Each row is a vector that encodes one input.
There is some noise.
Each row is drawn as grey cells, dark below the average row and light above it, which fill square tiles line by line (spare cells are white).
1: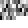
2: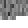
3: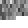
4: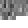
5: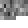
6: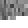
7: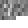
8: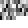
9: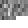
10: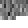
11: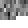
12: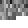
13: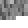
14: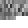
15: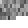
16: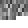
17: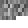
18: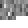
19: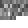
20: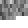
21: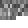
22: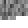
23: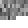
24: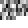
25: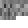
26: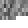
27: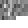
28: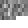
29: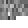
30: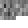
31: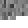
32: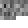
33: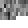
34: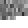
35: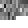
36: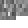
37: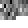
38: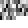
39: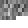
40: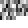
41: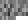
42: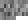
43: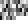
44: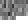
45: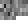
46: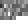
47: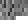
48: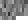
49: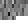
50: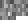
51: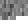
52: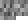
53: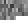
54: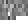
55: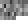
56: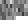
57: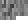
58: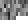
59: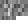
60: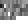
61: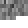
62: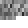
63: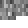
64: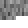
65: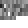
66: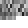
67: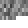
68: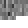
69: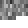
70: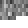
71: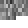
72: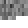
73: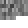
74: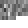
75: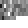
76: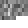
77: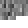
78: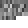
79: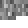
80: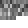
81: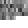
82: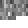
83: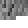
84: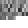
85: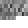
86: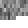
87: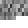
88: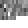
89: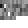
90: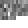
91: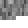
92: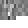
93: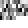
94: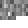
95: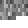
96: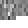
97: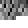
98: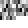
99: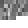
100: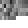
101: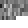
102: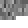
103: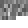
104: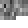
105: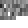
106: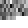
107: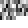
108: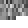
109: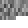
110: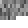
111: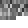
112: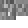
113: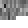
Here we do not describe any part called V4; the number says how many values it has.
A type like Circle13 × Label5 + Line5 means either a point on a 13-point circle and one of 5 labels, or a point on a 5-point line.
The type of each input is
List2(Bool × V4).
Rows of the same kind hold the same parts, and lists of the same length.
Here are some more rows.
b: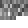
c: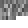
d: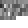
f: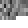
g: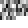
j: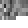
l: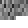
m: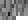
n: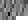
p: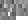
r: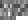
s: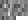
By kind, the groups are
b, c, d, p, r, s
f, j, l, m, n
g

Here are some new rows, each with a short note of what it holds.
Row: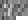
a list of one item
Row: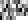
the empty list
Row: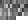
a list of one item
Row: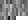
a list of one item
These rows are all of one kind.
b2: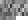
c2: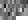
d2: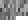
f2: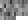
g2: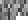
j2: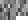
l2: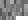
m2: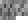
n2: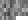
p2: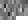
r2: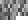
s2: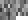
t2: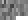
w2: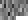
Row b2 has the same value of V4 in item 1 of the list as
f2, m2 and w2.
